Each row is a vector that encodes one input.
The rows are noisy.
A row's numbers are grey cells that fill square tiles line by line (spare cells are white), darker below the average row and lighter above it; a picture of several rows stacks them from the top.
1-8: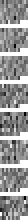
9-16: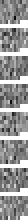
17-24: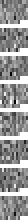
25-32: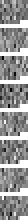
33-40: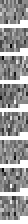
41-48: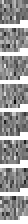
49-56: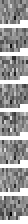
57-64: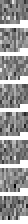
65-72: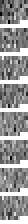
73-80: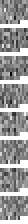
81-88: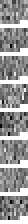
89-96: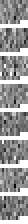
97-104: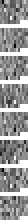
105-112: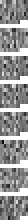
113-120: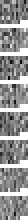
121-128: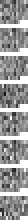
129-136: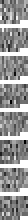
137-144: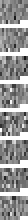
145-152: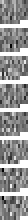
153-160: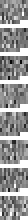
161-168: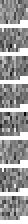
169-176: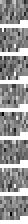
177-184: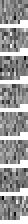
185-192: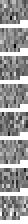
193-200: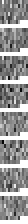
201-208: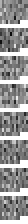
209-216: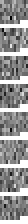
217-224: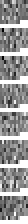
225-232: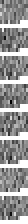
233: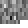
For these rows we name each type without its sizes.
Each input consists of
a label, together with either a label, or a point on a line.
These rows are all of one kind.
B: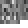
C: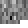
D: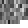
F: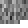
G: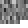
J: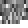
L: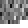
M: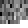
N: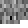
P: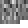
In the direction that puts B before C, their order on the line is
M, J, B, P, G, L, N, C, F, D.
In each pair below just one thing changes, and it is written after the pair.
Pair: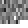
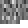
the label
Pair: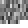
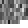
the label
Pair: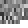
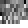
the place on the line
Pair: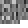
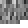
the place on the line
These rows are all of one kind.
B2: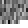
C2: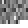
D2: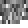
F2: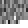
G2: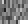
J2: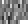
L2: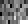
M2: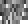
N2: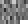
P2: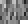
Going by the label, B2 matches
C2, F2, G2 and J2.
